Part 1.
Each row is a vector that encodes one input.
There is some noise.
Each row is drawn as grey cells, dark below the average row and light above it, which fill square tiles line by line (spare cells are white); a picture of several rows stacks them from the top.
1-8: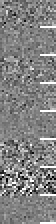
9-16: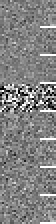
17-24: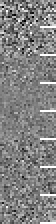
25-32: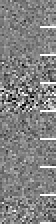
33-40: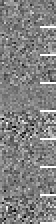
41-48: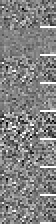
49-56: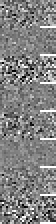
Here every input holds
a true/false value, together with either a fixed value, or a node of an 8-node tree.
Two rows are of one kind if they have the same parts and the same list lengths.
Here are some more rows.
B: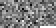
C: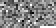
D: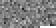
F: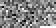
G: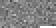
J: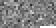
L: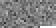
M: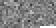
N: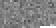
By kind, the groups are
B, D, L
C, F, G, J, M, N

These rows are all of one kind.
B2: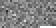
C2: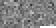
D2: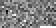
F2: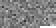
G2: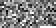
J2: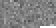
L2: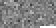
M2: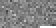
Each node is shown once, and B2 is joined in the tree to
L2 and M2.
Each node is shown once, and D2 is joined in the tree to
J2.
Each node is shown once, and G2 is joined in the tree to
L2.
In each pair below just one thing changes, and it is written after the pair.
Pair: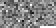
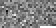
the node of the tree
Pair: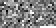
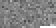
the node of the tree
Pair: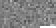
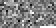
the node of the tree
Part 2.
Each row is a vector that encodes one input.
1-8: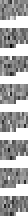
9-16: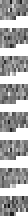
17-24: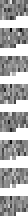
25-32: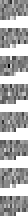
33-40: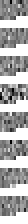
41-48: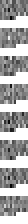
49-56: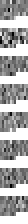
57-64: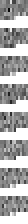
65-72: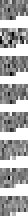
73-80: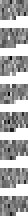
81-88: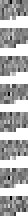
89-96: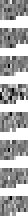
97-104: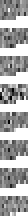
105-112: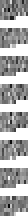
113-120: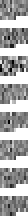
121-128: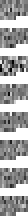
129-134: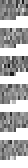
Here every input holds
a list of up to two points on an 8-point line.
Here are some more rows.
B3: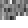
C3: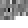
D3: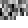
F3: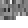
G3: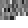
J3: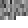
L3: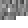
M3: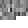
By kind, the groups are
B3, C3, F3, G3
D3
J3, L3, M3

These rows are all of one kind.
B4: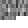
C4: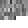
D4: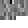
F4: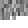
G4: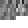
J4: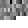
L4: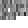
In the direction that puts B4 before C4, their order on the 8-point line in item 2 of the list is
B4, G4, L4, D4, C4, F4, J4.
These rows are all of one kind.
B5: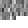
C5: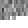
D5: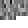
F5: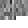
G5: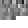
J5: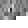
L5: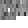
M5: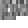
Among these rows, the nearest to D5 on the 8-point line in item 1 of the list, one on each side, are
F5 and G5.
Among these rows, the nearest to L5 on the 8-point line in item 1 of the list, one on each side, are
B5 and M5.
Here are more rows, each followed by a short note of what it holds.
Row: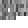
a list of two items
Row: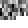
the empty list
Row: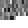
a list of one item
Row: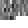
a list of one item
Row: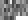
a list of one item
